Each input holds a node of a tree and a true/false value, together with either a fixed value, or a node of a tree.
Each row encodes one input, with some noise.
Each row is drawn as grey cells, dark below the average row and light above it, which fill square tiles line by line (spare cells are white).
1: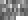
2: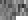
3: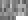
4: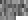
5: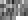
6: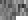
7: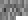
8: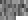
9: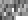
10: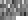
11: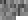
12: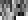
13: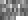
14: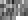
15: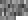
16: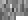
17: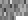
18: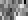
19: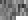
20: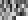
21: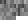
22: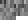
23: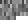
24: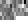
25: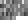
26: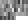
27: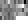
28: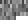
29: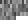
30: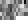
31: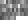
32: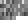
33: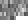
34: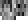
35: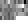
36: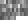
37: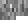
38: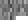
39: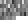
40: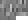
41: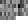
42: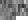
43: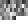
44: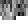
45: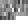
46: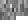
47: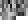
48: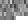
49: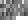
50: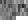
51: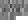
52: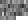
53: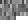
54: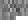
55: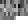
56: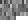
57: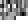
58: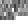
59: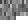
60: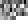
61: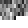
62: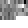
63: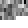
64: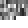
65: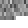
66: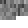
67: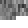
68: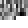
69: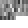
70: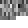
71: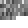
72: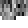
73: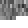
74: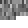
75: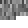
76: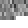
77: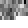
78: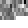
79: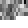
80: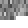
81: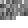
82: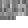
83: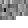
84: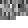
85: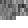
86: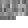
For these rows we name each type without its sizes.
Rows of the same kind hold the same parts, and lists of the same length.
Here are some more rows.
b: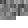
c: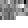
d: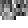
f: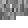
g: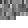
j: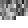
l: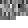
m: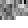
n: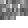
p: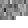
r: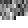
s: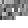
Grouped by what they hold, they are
b, d, m, p, s
c, f, g, j, l, n, r

